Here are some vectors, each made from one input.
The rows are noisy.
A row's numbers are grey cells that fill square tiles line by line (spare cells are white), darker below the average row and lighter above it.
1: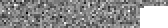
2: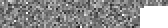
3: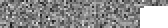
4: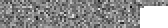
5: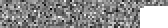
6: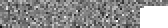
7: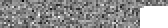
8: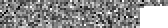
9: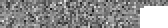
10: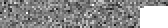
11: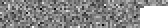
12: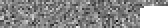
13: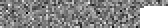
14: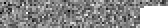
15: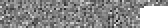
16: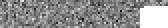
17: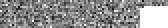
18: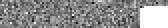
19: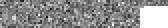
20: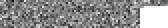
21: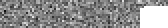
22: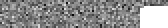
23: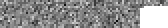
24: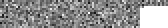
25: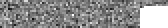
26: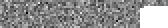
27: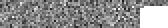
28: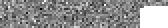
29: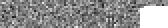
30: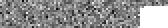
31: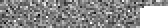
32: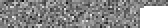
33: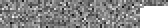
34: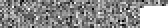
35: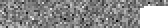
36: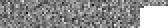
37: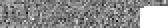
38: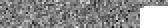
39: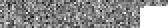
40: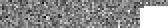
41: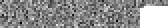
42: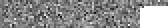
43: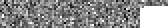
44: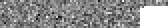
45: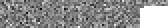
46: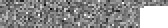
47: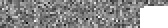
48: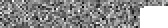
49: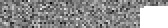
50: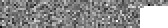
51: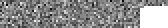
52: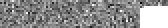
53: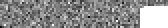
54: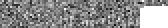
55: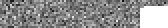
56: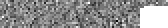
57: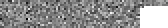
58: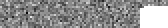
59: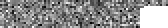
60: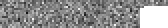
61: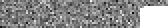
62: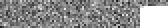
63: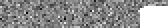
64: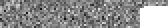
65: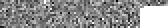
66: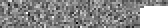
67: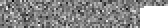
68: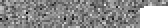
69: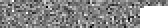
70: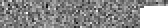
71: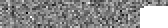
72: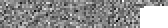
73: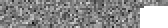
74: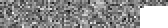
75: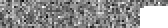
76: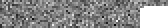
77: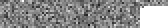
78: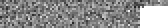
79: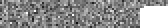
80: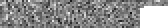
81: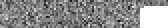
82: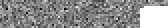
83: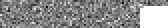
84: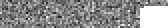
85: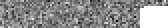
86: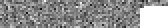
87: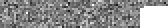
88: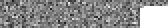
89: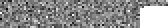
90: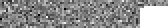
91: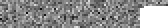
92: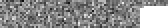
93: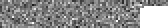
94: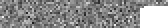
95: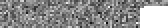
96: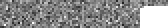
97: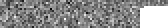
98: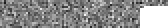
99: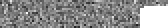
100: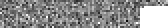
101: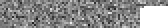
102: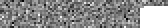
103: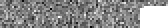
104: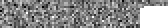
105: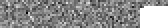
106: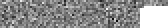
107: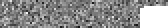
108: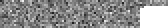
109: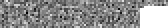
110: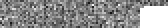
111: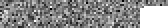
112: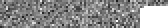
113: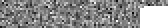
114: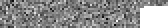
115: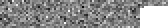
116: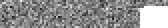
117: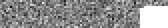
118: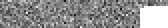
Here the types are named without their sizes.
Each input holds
a node of a tree, together with either a point on a line, or three true/false values.
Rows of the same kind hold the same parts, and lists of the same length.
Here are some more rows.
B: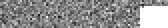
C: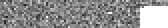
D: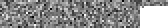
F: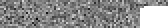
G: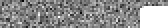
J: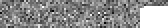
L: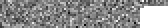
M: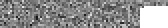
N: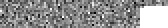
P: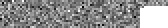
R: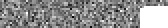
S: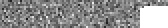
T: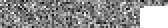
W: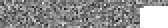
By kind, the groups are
B, C, F, M, N, P, S, W
D, G, J, L, R, T

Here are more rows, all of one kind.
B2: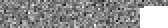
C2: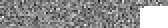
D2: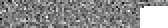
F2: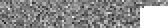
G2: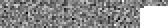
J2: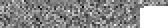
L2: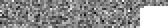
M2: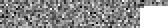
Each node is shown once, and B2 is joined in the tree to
C2 and G2.
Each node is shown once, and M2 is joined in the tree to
F2, G2 and L2.
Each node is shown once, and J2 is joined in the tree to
D2 and G2.
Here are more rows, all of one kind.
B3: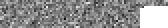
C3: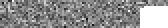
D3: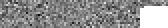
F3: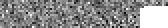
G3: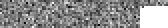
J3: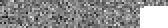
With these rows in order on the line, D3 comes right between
C3 and G3.
